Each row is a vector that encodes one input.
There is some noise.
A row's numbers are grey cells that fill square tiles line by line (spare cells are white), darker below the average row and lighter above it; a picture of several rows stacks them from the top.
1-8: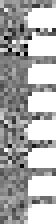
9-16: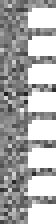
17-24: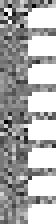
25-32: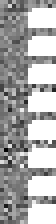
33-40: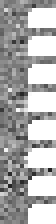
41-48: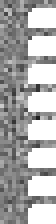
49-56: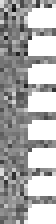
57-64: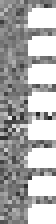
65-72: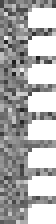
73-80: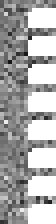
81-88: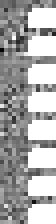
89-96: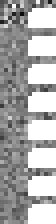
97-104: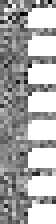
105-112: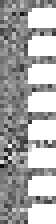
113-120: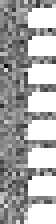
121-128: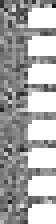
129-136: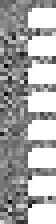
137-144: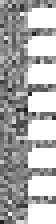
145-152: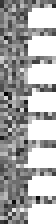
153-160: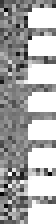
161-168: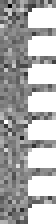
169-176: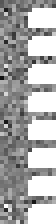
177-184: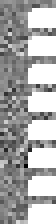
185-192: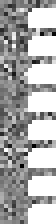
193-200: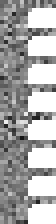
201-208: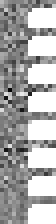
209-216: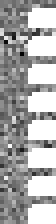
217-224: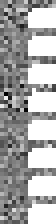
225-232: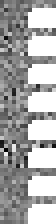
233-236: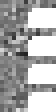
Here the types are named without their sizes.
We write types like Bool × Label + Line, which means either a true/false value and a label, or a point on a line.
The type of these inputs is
(Bool × Bool × Bool × Bool + Unit) × Label.
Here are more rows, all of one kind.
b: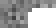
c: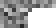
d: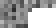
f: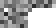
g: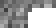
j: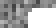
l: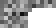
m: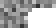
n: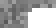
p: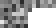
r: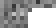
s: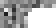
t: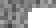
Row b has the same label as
d and n.
